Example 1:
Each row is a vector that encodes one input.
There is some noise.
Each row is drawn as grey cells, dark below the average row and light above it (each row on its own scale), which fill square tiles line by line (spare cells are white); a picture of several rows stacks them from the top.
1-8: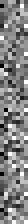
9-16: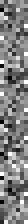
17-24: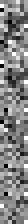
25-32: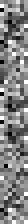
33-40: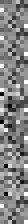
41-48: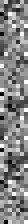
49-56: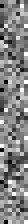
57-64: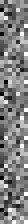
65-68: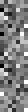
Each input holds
a point on a 6-point circle.
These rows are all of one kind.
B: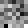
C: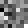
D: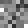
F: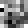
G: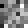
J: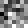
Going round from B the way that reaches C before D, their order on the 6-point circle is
B, J, G, C, F, D.
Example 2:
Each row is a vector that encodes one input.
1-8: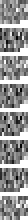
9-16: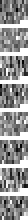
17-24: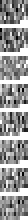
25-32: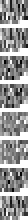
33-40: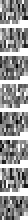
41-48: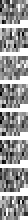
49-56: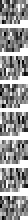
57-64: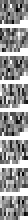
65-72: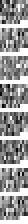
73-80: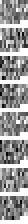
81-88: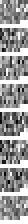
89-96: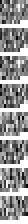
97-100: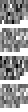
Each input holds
a point on a 6-point line.
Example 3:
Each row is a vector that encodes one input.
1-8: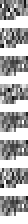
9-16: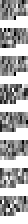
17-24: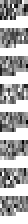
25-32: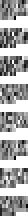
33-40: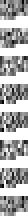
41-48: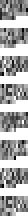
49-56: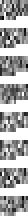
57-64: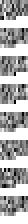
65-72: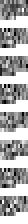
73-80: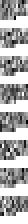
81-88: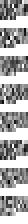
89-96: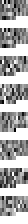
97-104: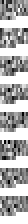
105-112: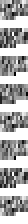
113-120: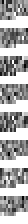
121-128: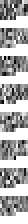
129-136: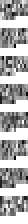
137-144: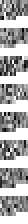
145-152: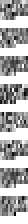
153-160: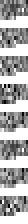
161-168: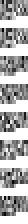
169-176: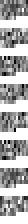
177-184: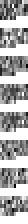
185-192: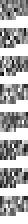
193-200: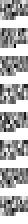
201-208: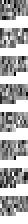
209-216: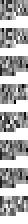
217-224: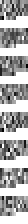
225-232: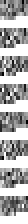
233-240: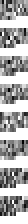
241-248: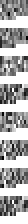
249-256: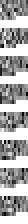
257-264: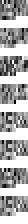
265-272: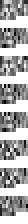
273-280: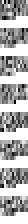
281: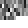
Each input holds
one of 12 labels.
